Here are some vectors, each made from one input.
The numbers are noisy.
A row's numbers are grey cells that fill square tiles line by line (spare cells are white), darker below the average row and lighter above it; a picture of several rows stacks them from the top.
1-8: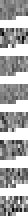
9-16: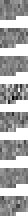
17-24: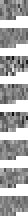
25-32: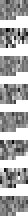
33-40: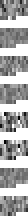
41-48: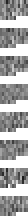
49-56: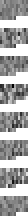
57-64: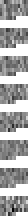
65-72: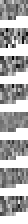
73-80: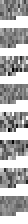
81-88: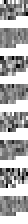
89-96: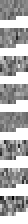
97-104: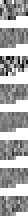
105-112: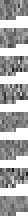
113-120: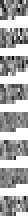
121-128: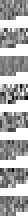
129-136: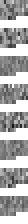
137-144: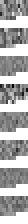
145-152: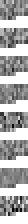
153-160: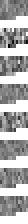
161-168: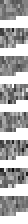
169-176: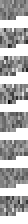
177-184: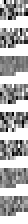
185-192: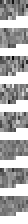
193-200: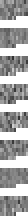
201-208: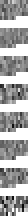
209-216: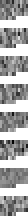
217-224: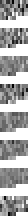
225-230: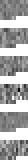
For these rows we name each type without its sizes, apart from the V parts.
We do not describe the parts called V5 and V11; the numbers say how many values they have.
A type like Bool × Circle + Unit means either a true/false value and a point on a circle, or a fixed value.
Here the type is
(Bool × Bool × Bool × Bool × Bool + V5) × V11 + Line.
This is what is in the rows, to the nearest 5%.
About 10% of them hold a point on a line. The rest hold a value of V11, together with either five true/false values, or a value of V5.
